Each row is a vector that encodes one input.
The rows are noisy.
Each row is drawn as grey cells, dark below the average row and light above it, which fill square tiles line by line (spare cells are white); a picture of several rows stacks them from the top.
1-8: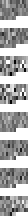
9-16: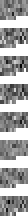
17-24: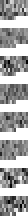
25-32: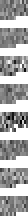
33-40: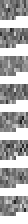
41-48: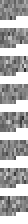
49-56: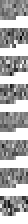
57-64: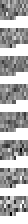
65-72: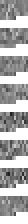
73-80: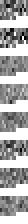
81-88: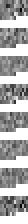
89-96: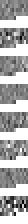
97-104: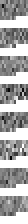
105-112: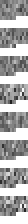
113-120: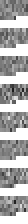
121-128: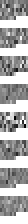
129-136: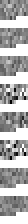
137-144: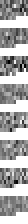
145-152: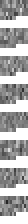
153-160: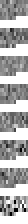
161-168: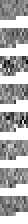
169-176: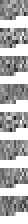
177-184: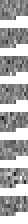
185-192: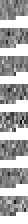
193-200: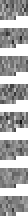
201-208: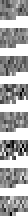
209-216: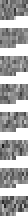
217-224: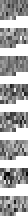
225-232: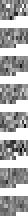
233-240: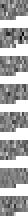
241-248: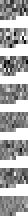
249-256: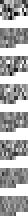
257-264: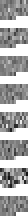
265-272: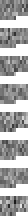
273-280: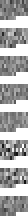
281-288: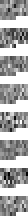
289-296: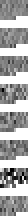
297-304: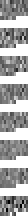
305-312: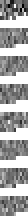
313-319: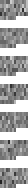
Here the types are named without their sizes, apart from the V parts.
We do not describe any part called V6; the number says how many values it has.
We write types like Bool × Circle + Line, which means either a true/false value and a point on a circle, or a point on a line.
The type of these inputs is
List(Bool × (Circle + V6)).
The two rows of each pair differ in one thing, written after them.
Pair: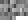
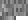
the value of V6 in item 1 of the list
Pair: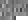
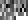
the true/false value in item 2 of the list
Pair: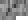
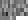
the value of V6 in item 2 of the list
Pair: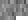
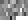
the true/false value in item 1 of the list
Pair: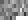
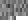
the true/false value in item 1 of the list
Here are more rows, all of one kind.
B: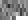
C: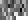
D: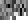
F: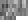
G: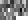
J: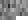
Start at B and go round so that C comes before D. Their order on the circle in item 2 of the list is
B, C, D, J, G, F.
